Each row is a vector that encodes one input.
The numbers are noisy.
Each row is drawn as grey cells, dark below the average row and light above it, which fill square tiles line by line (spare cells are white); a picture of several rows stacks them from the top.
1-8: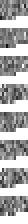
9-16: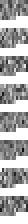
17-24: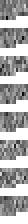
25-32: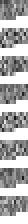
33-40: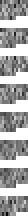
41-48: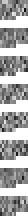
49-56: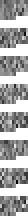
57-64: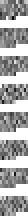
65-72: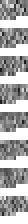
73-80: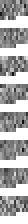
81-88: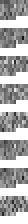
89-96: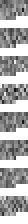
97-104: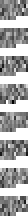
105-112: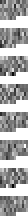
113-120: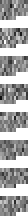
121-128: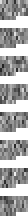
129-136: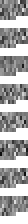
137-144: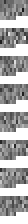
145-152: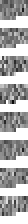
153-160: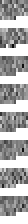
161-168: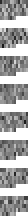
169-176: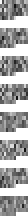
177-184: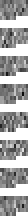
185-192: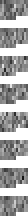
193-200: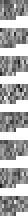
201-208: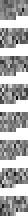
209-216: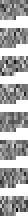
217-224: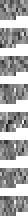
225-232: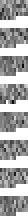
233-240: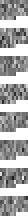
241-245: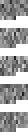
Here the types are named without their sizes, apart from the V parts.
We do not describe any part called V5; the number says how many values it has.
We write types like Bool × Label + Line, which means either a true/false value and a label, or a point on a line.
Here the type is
(Line + V5) × V5 + Tree.
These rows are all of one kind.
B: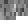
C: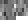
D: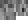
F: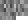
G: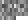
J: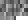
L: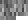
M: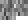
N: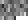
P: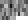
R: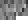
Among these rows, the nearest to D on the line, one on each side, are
J and R.
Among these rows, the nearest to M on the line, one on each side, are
B and G.
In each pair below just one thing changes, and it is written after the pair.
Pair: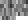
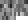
the place on the line
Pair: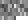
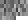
the value of V5
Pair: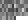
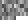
the value of V5
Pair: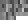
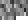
the value of V5
